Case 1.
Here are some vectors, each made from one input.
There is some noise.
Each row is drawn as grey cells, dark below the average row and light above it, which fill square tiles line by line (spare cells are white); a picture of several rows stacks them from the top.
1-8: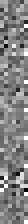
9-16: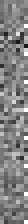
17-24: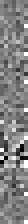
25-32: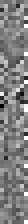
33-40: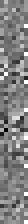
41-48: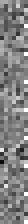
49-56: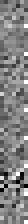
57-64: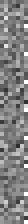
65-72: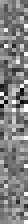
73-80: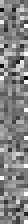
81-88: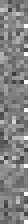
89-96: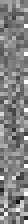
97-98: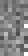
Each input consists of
a point on a 4-point line and a point on a 7-point line.
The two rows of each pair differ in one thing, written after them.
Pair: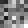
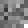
the place on the 7-point line
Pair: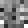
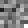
the place on the 7-point line
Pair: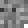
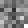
the place on the 4-point line
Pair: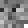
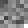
the place on the 7-point line
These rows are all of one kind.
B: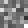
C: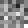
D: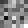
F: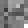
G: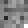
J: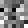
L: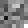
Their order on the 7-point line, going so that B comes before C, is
G, B, C, J, F, D, L.
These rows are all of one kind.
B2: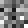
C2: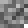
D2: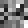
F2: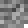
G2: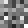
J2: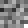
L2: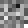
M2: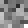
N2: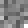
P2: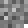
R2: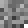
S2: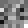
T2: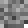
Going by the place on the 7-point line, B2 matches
D2, L2 and R2.
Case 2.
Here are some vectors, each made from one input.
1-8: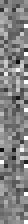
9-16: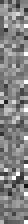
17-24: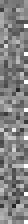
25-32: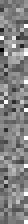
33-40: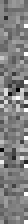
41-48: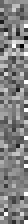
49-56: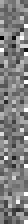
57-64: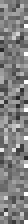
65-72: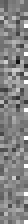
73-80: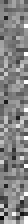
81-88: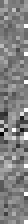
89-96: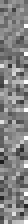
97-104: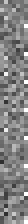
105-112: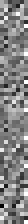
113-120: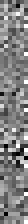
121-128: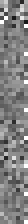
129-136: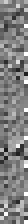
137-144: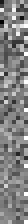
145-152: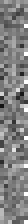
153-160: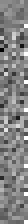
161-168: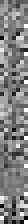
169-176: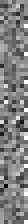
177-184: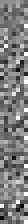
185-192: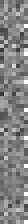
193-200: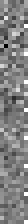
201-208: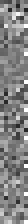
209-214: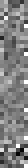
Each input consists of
a point on a 4-point line and a point on a 7-point line.
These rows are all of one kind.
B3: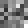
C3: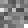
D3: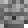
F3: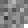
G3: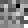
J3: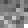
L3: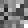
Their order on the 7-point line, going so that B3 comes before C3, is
D3, F3, G3, B3, L3, J3, C3.
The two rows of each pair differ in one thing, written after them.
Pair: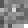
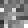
the place on the 7-point line
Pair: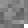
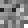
the place on the 4-point line
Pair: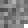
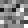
the place on the 7-point line
